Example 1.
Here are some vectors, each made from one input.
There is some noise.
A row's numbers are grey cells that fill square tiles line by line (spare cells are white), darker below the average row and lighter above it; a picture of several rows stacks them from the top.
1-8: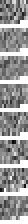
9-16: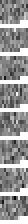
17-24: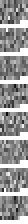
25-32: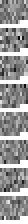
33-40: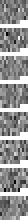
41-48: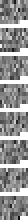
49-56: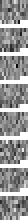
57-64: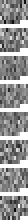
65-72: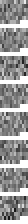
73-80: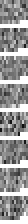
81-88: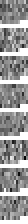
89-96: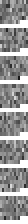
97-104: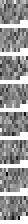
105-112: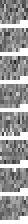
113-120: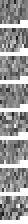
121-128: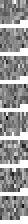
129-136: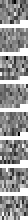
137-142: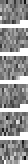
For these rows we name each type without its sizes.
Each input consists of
a list of points on a circle.
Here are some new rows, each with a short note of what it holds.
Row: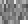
a list of one item
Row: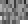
a list of one item
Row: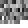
a list of two items
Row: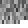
a list of one item
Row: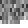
the empty list
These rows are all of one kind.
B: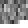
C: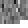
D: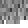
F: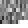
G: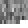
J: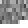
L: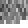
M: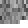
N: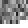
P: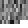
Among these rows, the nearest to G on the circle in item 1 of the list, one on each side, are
F and P.
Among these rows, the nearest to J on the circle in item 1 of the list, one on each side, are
F and M.
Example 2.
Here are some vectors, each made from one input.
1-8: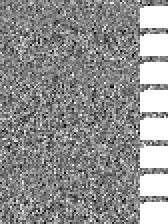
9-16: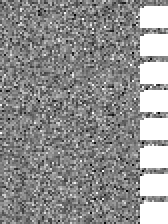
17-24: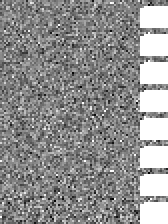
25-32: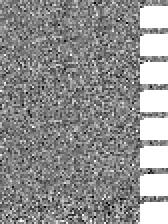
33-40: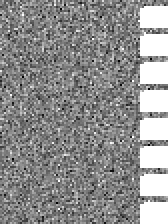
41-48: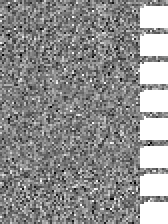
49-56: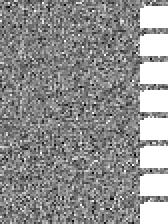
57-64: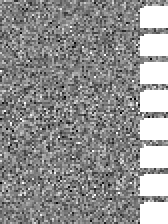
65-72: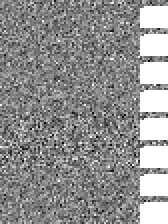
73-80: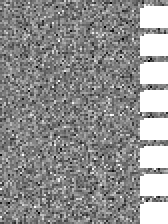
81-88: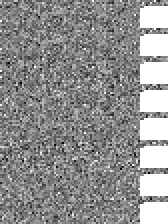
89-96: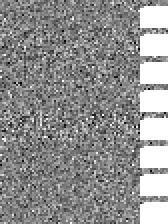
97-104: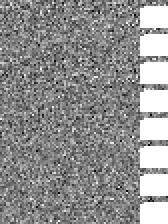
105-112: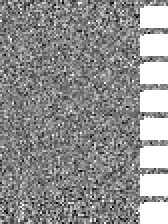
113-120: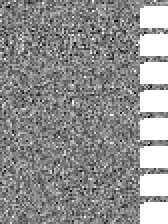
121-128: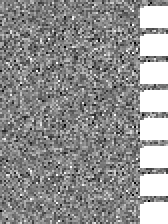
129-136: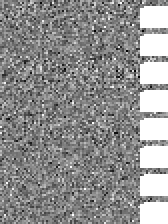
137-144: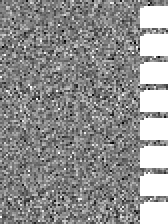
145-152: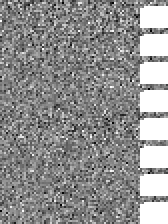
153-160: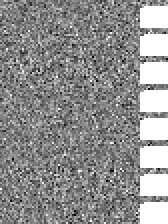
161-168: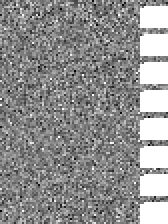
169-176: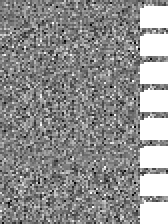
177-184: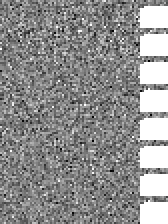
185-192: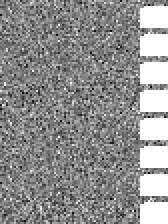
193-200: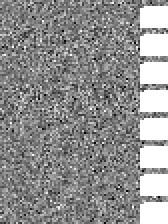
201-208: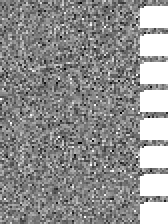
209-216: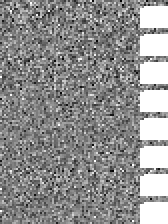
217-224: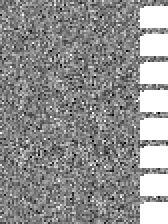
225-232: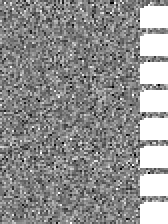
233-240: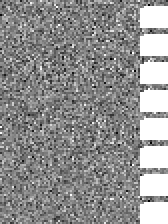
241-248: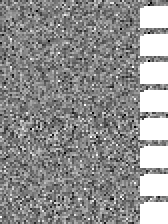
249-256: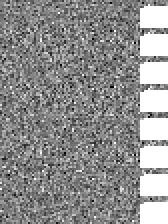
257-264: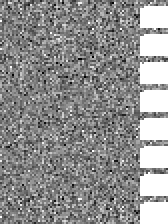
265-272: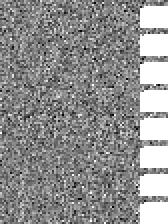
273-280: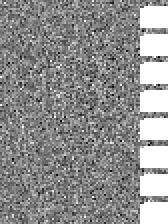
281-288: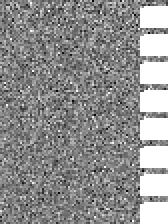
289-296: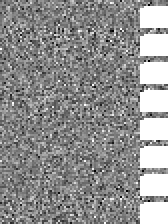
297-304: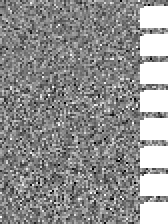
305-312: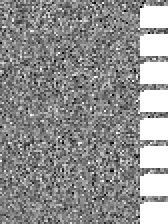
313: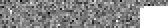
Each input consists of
a point on a 12-point line, together with a list of up to two points on a 9-point line.
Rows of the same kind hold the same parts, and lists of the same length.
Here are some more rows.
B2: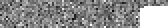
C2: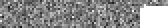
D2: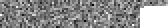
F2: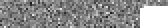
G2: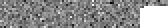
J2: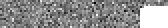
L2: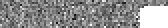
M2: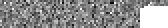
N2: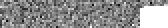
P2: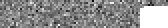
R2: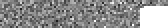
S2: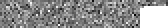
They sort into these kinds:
B2, F2, J2, L2, P2, R2
C2, D2, G2, N2
M2, S2

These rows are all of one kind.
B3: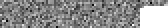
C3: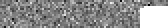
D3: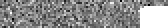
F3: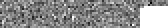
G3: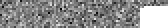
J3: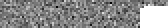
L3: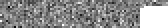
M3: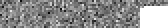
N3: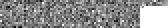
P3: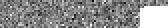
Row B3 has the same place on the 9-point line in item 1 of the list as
G3, L3, M3 and N3.
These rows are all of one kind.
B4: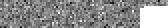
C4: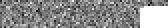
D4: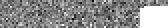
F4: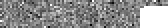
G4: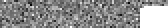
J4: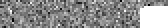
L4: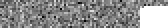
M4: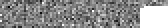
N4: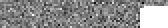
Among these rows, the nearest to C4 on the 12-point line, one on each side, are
G4 and J4.
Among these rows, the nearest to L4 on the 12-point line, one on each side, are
D4 and J4.
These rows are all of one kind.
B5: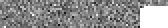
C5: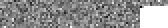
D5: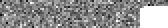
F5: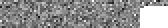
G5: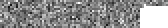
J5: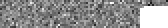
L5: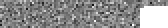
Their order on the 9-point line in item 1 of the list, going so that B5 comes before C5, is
F5, B5, J5, C5, D5, G5, L5.
